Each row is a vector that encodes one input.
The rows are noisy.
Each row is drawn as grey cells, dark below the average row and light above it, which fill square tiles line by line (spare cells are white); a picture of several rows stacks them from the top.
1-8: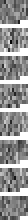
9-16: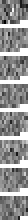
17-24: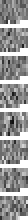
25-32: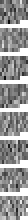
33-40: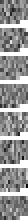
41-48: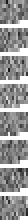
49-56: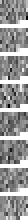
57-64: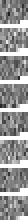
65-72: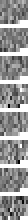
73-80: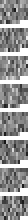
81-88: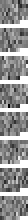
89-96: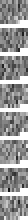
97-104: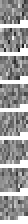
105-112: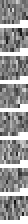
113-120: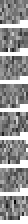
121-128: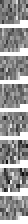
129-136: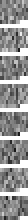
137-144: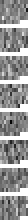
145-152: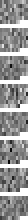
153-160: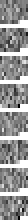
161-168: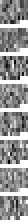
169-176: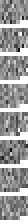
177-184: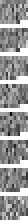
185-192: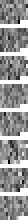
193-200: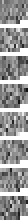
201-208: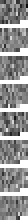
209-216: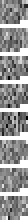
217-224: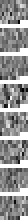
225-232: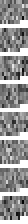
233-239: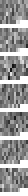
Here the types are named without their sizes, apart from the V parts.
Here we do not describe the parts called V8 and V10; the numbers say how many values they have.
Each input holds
a value of V10, together with either a label and a true/false value, or a value of V8.
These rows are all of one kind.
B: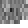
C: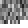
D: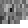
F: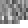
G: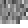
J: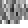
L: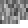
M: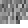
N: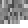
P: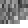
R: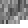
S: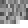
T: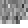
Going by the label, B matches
C, F, P and R.
